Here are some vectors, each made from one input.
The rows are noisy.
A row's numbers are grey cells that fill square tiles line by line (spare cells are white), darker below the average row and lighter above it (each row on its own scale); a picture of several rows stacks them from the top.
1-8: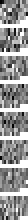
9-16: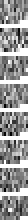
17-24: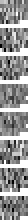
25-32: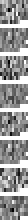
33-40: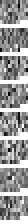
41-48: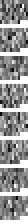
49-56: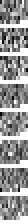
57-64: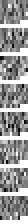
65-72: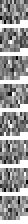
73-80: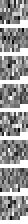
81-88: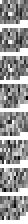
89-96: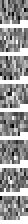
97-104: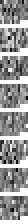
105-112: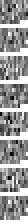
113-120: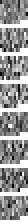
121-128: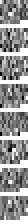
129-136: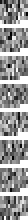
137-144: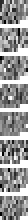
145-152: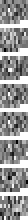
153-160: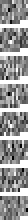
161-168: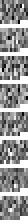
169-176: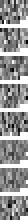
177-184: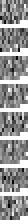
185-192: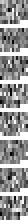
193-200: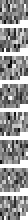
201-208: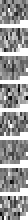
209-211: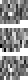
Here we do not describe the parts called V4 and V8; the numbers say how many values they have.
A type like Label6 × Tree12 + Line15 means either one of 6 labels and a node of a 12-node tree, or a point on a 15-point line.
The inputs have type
Bool × V8 + List2(Line6) × V4.
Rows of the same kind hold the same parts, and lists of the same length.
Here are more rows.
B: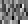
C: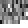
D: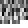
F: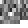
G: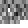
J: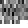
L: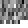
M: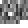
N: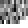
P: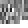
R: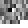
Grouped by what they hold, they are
B, C, D, J, L
F, G, M
N, R
P

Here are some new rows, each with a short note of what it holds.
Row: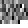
a true/false value and a value of V8
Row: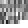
a value of V4, together with a list of one item
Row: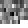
a true/false value and a value of V8
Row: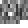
a value of V4, together with the empty list
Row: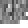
a true/false value and a value of V8
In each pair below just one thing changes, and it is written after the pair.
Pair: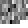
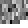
the place on the 6-point line in item 1 of the list
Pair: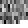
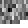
the value of V4
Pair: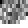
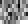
the place on the 6-point line in item 1 of the list
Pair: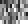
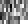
the value of V4
